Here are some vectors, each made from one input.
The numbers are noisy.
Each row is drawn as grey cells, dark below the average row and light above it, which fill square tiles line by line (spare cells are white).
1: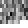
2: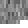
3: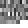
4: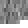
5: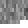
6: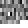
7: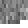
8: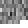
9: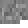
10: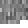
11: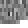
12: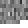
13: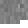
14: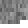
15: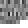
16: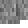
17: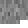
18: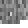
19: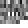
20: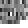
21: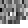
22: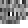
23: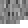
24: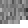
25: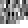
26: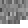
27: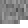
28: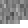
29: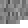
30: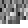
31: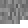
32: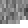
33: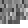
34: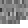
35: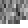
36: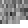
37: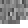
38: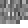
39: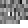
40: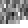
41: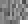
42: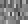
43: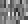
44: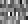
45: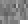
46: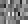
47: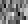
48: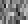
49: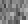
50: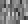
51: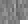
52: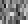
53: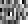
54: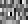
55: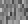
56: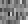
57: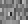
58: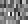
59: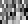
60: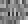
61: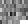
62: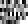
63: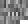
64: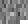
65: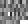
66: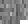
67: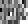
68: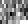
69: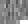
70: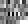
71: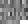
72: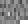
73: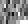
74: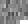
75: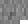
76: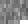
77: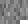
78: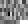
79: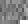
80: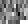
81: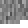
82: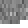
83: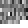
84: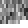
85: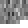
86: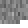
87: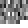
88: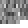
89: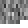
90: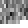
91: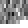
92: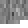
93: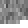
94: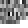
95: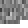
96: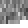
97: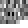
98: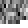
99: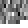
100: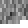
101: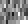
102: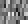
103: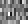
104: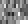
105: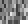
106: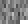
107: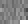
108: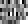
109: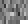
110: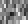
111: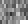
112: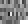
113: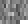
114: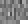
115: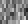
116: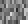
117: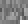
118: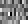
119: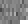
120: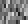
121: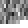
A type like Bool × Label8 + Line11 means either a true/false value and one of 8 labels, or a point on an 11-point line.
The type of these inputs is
(Bool × Bool × Bool × Bool + Label7) × Label7.
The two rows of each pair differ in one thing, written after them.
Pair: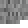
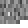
the label
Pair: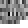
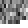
the label
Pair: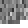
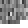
one of the four true/false values
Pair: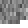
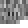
the label
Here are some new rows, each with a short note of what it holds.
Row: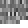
two labels (each one of 7)
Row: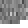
one of 7 labels and four true/false values
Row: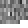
one of 7 labels and four true/false values
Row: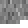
one of 7 labels and four true/false values
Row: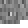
one of 7 labels and four true/false values
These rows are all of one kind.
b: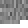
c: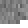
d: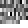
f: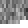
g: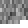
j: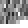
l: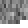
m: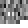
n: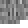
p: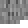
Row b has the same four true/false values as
d, f and g.
